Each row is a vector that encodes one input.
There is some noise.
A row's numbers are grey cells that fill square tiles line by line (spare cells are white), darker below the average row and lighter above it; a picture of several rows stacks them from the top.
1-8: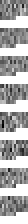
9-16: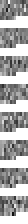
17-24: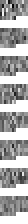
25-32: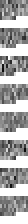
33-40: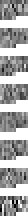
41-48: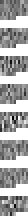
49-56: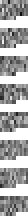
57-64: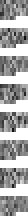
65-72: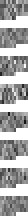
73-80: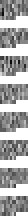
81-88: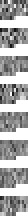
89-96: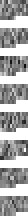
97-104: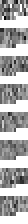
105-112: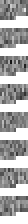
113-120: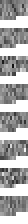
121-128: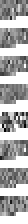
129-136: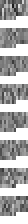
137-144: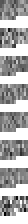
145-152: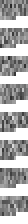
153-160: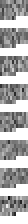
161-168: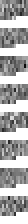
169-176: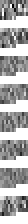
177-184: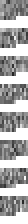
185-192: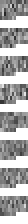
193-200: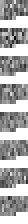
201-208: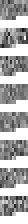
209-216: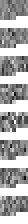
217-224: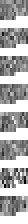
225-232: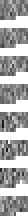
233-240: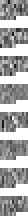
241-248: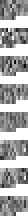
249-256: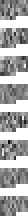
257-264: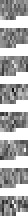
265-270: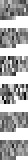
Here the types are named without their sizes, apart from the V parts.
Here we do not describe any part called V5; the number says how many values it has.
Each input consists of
a list of items, each a true/false value and a value of V5.
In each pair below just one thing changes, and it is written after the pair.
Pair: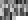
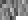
the value of V5 in item 1 of the list
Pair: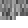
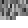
the true/false value in item 2 of the list
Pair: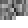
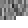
the true/false value in item 2 of the list
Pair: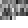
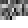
the true/false value in item 1 of the list
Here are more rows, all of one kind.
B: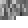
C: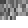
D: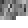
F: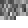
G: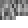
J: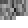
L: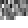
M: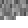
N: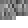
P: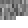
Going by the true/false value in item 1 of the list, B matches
F, J, N and P.
